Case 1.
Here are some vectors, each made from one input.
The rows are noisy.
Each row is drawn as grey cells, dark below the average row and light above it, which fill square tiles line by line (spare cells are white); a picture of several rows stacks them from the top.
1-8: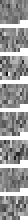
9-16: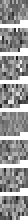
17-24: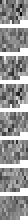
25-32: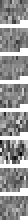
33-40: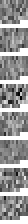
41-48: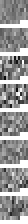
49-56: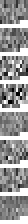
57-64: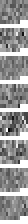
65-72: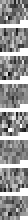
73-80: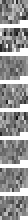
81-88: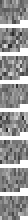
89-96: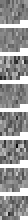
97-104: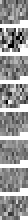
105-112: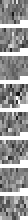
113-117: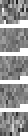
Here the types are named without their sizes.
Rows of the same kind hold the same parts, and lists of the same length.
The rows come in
2 kinds.
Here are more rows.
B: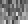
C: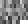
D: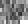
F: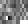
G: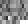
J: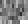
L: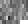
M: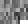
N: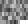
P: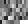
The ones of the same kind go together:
B, D, G, P
C, F, J, L, M, N

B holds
a point on each of two lines.
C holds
a point on a line and three true/false values.
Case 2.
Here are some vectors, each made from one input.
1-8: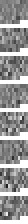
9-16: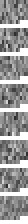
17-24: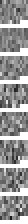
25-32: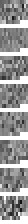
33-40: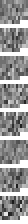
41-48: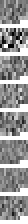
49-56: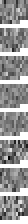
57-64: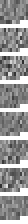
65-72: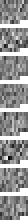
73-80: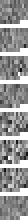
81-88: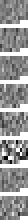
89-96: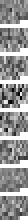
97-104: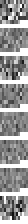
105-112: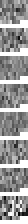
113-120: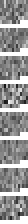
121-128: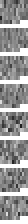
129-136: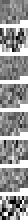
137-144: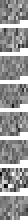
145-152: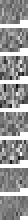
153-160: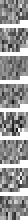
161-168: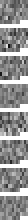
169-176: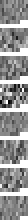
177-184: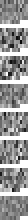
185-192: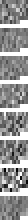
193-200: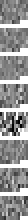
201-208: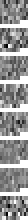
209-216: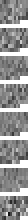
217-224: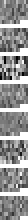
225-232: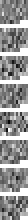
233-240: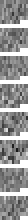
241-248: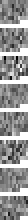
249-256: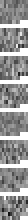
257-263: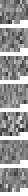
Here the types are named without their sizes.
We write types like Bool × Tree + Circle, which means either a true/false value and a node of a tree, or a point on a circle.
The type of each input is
Bool × Line + Circle.
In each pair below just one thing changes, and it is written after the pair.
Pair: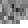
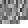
the place on the line
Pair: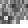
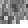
the place on the line
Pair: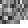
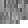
the place on the line
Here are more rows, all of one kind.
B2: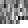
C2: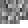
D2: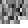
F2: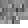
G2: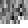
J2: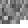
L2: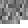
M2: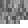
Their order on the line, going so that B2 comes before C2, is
M2, B2, C2, J2, F2, G2, D2, L2.
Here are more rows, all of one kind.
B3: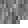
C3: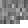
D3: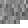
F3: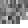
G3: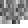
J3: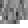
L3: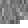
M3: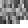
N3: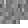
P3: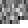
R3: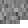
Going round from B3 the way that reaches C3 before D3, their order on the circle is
B3, C3, M3, G3, N3, D3, R3, J3, P3, L3, F3.
